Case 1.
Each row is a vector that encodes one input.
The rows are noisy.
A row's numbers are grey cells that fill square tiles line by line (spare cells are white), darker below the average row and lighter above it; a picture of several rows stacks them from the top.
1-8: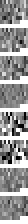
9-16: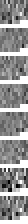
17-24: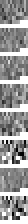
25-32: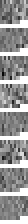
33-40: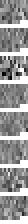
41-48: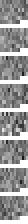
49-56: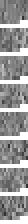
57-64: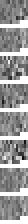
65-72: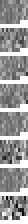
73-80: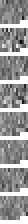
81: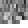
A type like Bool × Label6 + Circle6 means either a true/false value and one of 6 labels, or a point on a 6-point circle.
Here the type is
Bool × Circle11.
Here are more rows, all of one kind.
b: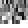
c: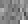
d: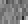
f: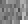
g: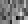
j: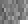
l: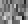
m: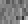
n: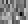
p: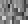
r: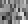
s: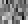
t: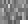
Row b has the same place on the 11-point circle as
d, g, m and s.
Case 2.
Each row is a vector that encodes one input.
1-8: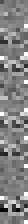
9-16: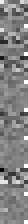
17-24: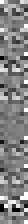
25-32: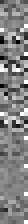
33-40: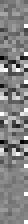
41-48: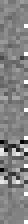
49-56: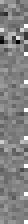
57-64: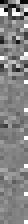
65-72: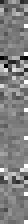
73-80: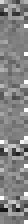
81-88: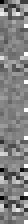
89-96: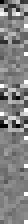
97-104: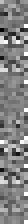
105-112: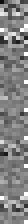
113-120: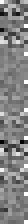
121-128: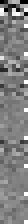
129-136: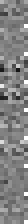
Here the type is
Bool × Circle6 + Unit.
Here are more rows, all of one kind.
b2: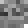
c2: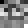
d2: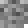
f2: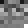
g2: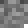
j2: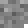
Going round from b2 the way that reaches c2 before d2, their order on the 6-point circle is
b2, g2, c2, d2, f2, j2.
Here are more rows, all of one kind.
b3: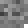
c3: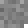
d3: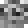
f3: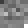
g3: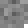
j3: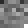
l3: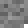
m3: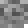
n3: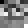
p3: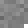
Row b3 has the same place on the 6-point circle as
f3, g3, m3 and n3.
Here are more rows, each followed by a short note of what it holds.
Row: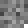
a fixed value
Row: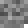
a point on a 6-point circle and a true/false value
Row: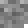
a point on a 6-point circle and a true/false value
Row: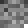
a fixed value
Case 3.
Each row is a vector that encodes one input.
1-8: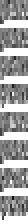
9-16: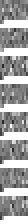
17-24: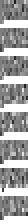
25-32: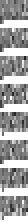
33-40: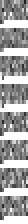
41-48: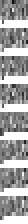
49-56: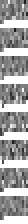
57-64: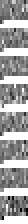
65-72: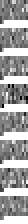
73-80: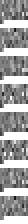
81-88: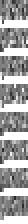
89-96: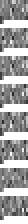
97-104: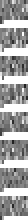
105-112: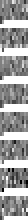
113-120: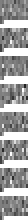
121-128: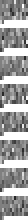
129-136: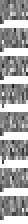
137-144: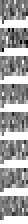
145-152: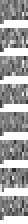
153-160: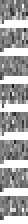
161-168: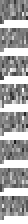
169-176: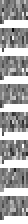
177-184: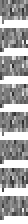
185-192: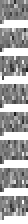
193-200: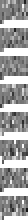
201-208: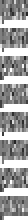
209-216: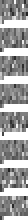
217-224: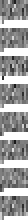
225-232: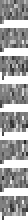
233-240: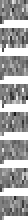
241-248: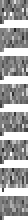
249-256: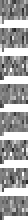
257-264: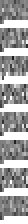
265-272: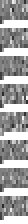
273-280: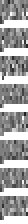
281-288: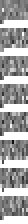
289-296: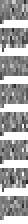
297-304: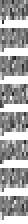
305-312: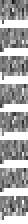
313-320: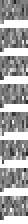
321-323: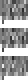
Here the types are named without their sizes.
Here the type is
List(Line).
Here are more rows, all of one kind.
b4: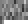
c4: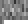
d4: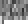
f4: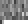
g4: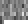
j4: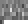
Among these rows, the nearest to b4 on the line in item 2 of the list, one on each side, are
c4 and f4.
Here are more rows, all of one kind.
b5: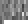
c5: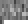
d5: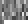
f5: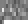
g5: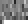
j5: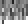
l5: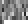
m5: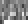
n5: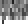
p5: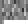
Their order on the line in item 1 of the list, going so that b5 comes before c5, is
l5, m5, d5, b5, g5, c5, f5, p5, j5, n5.
